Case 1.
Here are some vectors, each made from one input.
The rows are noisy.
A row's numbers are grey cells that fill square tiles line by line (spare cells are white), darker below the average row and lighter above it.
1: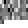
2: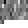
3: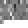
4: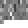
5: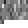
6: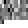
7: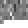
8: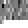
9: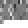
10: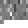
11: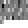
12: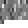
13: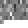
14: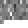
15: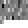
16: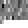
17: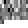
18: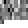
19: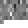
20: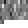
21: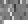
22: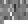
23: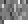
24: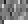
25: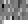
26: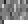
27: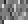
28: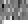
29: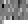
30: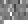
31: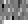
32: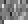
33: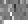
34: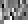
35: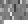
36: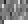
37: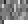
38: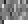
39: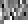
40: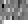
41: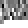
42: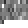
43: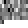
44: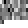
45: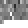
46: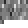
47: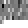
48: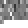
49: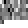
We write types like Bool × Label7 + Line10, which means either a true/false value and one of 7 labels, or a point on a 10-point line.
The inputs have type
Line5.
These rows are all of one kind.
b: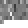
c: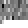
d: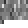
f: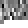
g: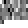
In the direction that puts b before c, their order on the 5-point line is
g, d, b, c, f.
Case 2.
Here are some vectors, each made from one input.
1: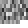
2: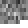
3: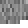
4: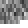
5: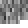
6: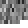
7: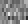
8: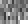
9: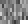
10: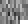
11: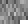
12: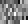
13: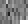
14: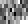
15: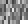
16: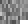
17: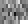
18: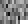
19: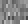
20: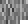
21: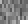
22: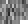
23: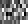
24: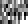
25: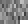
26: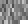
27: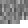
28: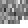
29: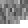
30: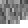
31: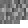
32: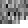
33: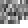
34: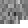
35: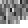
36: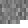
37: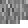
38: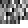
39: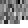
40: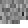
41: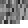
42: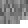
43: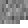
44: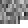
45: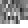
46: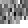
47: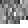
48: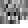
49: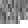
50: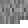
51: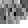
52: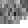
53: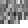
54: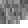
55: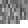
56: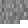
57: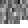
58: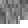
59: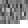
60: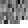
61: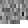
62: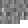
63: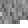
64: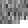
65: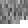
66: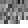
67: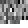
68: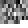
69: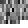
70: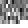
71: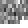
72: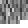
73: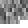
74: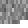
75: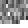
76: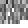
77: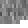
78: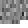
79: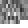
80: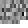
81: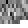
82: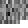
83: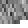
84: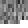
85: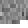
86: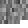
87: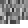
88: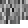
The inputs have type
Line4 × Line5.
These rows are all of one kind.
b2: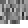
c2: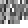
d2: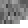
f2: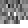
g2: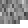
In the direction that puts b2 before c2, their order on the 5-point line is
f2, g2, b2, c2, d2.
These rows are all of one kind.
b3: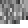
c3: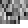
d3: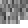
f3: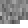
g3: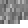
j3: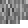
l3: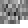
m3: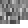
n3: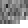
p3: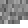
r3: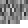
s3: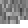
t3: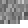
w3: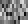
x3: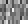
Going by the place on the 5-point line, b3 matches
j3, n3, s3 and t3.
